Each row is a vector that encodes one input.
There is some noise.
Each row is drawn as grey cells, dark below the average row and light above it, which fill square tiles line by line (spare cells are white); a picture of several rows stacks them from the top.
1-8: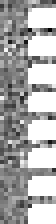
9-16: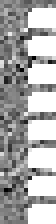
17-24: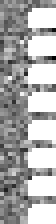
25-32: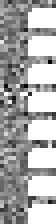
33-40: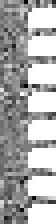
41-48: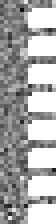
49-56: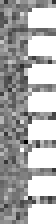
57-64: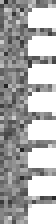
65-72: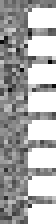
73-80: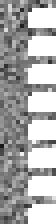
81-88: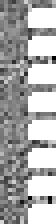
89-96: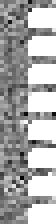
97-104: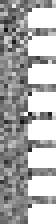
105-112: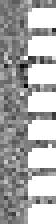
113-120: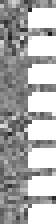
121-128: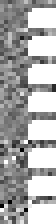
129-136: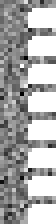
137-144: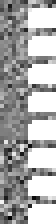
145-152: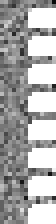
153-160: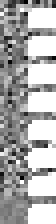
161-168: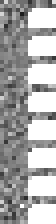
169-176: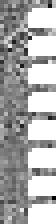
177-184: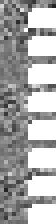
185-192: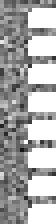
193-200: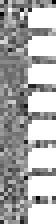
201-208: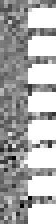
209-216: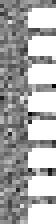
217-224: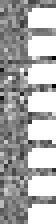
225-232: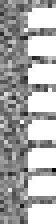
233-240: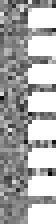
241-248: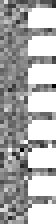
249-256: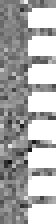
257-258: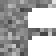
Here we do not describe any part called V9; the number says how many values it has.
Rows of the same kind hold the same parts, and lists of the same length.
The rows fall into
2 kinds.
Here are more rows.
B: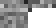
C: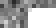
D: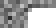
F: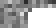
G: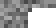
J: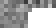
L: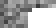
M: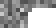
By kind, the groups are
B, D, F, J, L
C, G, M

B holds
a point on a 7-point line, a true/false value and a value of V9.
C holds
a point on a 10-point circle, a true/false value and a value of V9.
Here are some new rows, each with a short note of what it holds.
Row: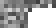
a point on a 7-point line, a true/false value and a value of V9
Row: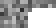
a point on a 7-point line, a true/false value and a value of V9
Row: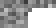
a point on a 7-point line, a true/false value and a value of V9
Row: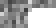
a point on a 10-point circle, a true/false value and a value of V9
